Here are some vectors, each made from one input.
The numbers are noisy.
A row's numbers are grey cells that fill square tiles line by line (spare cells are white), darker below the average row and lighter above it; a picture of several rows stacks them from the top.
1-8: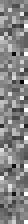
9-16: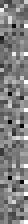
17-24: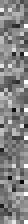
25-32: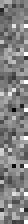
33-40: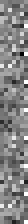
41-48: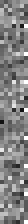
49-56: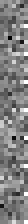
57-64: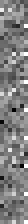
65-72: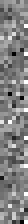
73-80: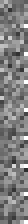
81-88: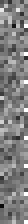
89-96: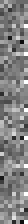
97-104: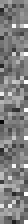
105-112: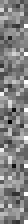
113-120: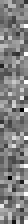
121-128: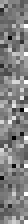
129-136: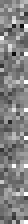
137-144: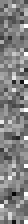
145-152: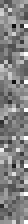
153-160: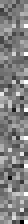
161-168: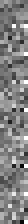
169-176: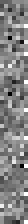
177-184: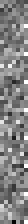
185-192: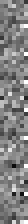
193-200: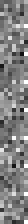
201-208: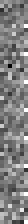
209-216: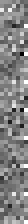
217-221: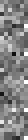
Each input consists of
a point on a 16-point line, together with either a point on each of two 14-point circles, or a fixed value.
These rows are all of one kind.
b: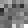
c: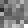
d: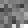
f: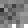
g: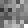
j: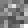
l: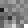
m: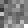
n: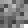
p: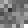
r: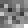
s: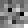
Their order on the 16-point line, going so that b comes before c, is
j, n, d, p, b, f, l, g, c, m, r, s.
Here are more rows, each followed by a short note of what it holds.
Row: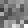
a point on each of two 14-point circles and a point on a 16-point line
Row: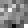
a point on a 16-point line
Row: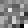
a point on a 16-point line
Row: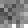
a point on each of two 14-point circles and a point on a 16-point line
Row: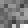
a point on each of two 14-point circles and a point on a 16-point line
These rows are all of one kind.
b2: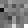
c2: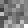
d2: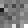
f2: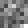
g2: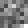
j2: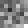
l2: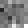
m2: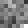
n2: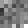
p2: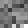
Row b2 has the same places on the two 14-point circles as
c2, d2, f2 and g2.
